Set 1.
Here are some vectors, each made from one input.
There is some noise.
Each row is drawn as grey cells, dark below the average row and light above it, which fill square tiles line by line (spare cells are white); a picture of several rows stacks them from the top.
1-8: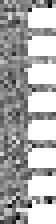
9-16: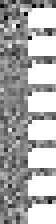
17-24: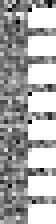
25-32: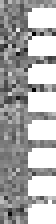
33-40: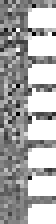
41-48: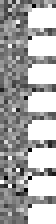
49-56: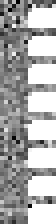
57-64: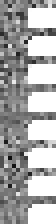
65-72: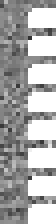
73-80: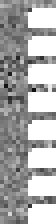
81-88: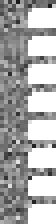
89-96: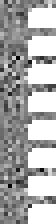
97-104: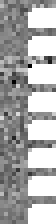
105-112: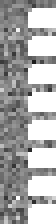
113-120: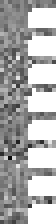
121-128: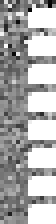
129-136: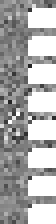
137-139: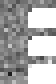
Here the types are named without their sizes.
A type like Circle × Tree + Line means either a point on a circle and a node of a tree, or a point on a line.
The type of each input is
Label × Label.
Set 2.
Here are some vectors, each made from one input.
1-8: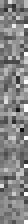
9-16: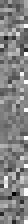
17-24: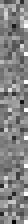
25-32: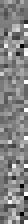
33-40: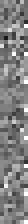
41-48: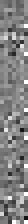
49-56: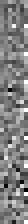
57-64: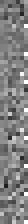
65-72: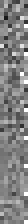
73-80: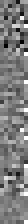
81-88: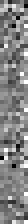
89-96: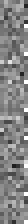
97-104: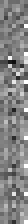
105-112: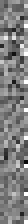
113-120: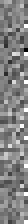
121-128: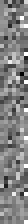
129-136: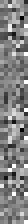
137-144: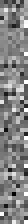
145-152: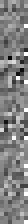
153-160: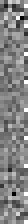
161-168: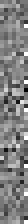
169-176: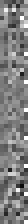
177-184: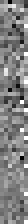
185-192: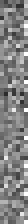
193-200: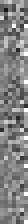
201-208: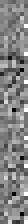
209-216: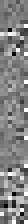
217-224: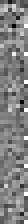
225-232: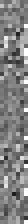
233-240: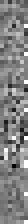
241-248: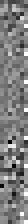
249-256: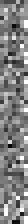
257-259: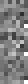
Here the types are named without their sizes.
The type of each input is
Bool × (Line × Line + Unit).
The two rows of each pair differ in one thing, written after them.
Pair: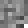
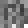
the true/false value
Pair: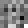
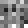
the place on one of the two lines
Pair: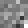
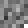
the place on one of the two lines
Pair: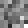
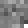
the true/false value
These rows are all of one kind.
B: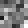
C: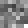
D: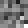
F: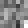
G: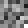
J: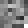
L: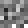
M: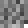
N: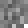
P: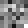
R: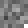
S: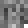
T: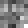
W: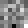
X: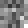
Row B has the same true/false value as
C, D, M and S.
